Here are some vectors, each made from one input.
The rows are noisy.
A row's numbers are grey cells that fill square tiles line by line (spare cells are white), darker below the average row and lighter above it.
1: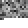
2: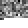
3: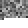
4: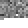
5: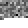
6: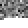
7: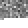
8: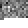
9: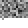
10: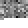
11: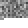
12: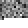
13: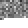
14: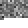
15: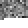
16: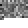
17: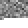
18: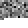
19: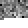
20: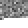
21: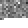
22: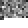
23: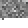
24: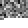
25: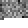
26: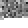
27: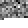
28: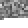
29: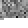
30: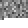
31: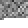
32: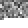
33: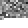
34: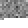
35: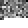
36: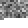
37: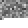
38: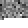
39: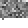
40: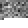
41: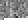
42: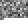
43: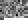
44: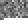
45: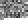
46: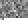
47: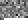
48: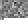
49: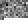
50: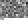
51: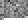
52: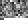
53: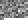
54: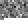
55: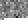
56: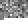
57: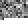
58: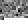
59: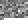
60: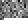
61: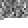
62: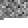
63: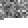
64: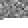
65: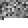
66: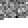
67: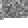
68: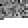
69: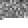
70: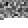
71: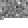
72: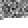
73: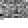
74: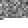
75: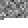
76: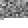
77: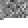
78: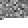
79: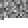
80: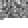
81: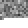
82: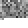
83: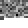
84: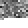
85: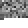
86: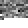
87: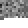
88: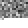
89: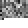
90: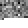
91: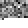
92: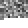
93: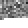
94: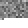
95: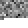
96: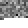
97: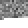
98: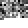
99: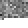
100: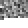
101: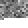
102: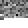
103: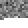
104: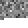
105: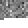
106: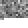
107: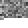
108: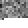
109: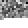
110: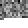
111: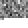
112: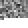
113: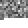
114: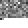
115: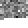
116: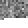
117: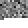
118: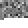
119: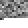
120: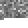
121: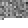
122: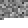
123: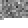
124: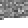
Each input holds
a node of a 9-node tree, together with either a point on a 6-point line, or a point on a 12-point line.
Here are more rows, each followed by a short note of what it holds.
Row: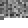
a point on a 6-point line and a node of a 9-node tree
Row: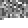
a point on a 12-point line and a node of a 9-node tree
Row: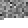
a point on a 12-point line and a node of a 9-node tree
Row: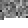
a point on a 6-point line and a node of a 9-node tree
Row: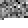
a point on a 6-point line and a node of a 9-node tree
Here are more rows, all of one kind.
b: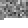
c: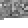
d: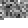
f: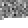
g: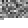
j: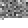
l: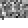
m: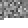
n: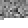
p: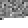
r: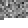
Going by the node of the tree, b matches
f and p.
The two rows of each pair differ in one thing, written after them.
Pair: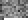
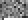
the place on the 6-point line
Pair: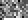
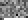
the place on the 6-point line
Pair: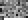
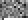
the place on the 6-point line
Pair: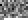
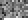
the place on the 6-point line
